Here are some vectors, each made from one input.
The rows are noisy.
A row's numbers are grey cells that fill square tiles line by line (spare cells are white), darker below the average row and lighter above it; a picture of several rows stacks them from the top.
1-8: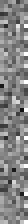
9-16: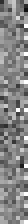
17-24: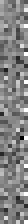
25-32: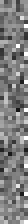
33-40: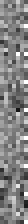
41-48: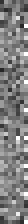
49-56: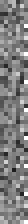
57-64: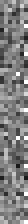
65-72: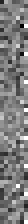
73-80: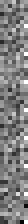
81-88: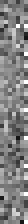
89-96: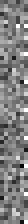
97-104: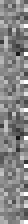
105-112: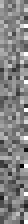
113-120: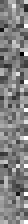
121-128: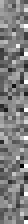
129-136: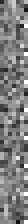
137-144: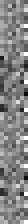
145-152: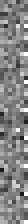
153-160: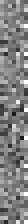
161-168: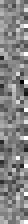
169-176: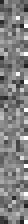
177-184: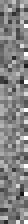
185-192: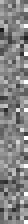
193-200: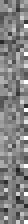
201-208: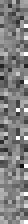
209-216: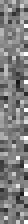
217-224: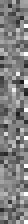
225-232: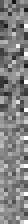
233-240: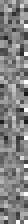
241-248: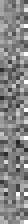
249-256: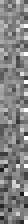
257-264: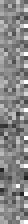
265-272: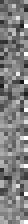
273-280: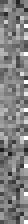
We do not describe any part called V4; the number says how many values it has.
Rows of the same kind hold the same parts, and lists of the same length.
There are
3 kinds of row.
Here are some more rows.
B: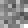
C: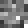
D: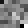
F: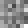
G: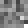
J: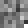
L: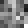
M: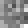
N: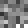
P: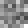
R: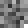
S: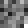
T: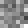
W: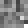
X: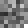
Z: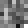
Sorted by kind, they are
B, F, M, P, T
C, D, L, S
G, J, N, R, W, X, Z

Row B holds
one of 9 labels.
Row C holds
one of 8 labels and a value of V4.
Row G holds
a node of a 10-node tree.
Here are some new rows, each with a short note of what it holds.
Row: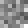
one of 9 labels
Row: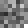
a node of a 10-node tree
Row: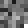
one of 8 labels and a value of V4
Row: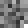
a node of a 10-node tree
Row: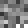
a node of a 10-node tree
